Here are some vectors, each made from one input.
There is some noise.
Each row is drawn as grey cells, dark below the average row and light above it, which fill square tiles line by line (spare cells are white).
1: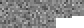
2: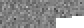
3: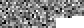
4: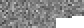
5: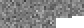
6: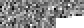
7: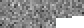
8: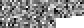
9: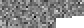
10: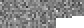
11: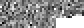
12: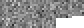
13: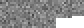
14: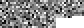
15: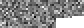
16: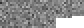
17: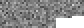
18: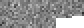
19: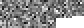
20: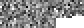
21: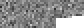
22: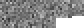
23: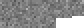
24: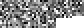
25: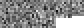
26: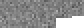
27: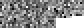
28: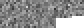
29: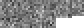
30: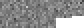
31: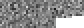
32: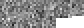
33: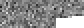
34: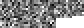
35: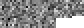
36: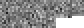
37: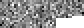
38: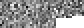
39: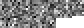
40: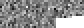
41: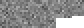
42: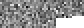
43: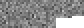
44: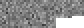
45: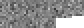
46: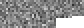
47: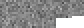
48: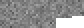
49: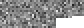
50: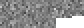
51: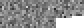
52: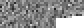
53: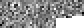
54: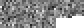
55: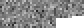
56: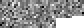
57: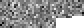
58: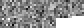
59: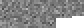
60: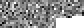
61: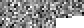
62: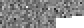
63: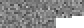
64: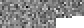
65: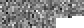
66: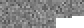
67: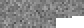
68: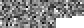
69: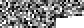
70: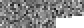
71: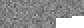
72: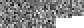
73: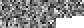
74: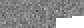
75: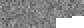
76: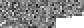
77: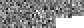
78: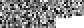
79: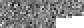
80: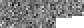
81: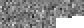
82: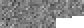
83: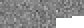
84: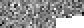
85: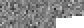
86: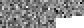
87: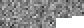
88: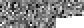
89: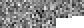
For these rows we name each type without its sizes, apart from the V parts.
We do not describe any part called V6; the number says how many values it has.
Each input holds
a point on a line, together with either a node of a tree, or a value of V6.
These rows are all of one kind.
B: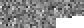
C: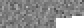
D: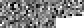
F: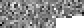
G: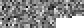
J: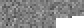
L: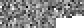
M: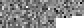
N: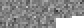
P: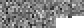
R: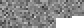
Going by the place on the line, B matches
C, J, L and P.
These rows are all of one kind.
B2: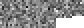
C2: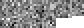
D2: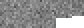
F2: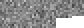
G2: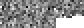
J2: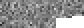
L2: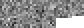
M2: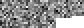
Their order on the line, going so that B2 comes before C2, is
B2, M2, L2, C2, F2, J2, D2, G2.
